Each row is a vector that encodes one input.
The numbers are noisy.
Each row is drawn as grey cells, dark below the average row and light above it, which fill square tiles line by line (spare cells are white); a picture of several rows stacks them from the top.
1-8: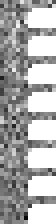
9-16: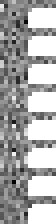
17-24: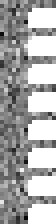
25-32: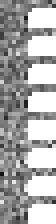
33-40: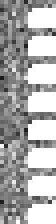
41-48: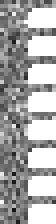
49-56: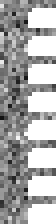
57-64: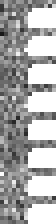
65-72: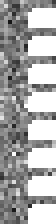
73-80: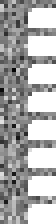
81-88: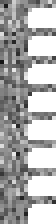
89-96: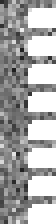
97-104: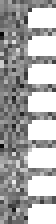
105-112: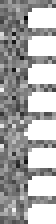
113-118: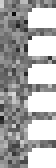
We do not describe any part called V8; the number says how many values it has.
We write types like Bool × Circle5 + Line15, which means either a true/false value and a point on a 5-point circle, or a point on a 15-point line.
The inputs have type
Circle9 × (Circle9 + V8).
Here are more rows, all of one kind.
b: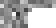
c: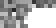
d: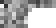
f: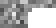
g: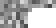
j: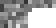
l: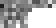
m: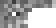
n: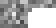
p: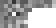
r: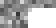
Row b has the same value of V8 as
m and p.
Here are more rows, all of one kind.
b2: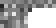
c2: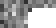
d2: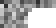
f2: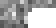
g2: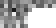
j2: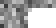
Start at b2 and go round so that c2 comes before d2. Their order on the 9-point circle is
b2, c2, d2, j2, f2, g2.
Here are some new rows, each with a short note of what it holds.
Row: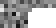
a point on each of two 9-point circles
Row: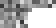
a point on a 9-point circle and a value of V8
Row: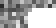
a point on a 9-point circle and a value of V8
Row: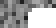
a point on each of two 9-point circles
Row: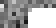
a point on each of two 9-point circles
